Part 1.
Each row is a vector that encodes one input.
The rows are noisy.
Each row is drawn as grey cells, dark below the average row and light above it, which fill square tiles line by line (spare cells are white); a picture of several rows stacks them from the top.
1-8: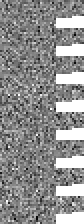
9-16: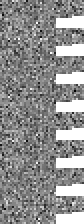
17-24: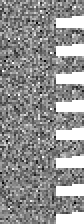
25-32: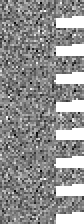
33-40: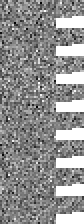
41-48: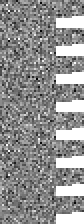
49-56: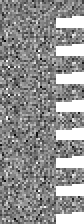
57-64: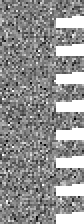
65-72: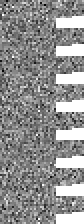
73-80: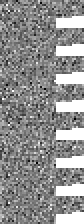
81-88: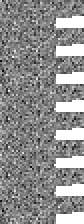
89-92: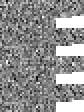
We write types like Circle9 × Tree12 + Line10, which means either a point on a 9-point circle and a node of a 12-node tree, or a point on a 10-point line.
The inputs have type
Circle9 + Tree10.
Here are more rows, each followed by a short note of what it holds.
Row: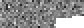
a node of a 10-node tree
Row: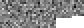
a node of a 10-node tree
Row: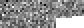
a point on a 9-point circle
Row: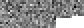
a node of a 10-node tree
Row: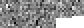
a point on a 9-point circle
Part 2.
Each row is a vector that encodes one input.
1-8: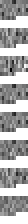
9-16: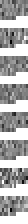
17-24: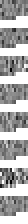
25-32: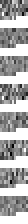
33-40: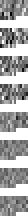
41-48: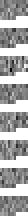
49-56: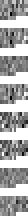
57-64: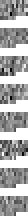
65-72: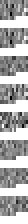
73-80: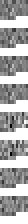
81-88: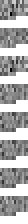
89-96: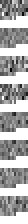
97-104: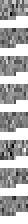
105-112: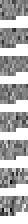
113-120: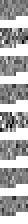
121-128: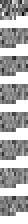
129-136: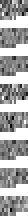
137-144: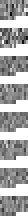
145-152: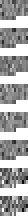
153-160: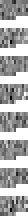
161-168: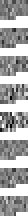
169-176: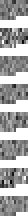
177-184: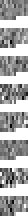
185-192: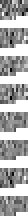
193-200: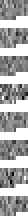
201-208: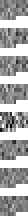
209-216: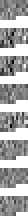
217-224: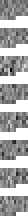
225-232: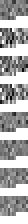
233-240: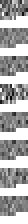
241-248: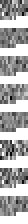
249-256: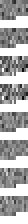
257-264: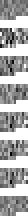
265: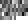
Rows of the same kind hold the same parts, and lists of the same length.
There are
2 kinds of row.
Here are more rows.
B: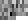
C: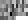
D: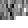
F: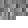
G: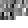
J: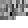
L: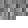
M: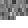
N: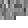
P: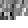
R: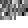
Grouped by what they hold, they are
B, C, D, F, G, J, L, M, N, P
R

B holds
a point on a 10-point circle and a true/false value.
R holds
a true/false value.
